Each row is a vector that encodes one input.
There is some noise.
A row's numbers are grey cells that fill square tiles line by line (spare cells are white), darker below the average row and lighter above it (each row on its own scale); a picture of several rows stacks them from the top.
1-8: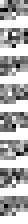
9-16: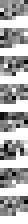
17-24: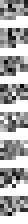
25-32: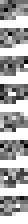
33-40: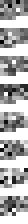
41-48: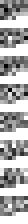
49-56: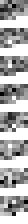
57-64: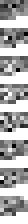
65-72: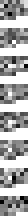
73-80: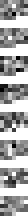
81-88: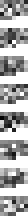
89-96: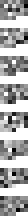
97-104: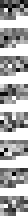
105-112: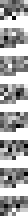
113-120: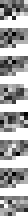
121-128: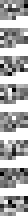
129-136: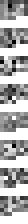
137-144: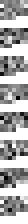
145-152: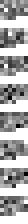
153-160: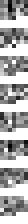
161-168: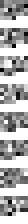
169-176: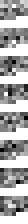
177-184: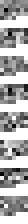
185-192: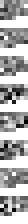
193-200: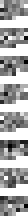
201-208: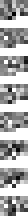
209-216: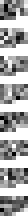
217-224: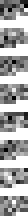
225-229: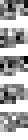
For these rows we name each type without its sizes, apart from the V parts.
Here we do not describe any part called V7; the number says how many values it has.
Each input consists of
either a label and a value of V7, or four true/false values.
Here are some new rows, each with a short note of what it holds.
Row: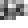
four true/false values
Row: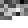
a label and a value of V7
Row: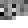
a label and a value of V7
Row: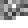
four true/false values
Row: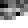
a label and a value of V7
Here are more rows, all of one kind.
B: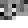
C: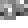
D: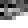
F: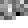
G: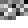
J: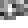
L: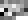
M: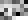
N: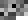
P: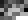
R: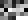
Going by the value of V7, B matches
L and M.
